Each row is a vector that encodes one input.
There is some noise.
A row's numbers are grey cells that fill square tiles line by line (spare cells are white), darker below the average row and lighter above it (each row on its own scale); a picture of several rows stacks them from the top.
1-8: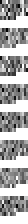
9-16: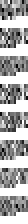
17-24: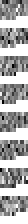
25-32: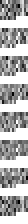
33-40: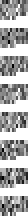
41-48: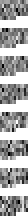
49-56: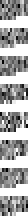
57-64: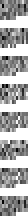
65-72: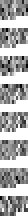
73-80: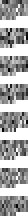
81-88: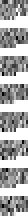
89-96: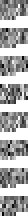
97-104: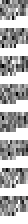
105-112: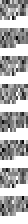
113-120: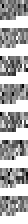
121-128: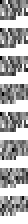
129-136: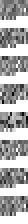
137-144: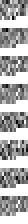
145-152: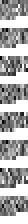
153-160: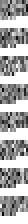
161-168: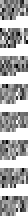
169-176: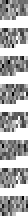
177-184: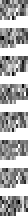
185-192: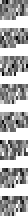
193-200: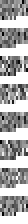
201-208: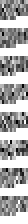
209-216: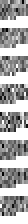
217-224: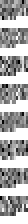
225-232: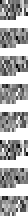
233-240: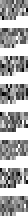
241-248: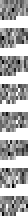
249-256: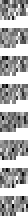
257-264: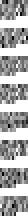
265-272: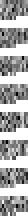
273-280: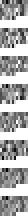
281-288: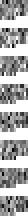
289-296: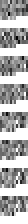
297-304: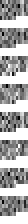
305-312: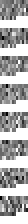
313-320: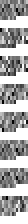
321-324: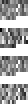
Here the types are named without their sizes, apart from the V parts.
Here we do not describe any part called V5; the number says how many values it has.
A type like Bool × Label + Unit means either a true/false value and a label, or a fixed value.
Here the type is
Line + Tree × (Tree + Unit) × V5.
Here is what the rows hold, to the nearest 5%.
About 20% of them hold a point on a line. The rest hold a node of a tree and a value of V5, together with either a fixed value, or a node of a tree.
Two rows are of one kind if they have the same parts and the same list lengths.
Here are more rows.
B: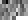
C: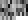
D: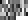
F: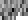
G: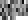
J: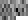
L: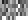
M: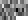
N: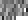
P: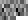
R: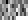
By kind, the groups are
B, L, R
C, F, G, J, M, N, P
D

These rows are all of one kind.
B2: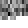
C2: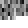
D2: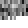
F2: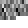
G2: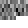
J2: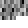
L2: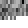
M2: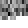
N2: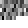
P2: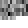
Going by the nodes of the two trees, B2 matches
M2 and P2.
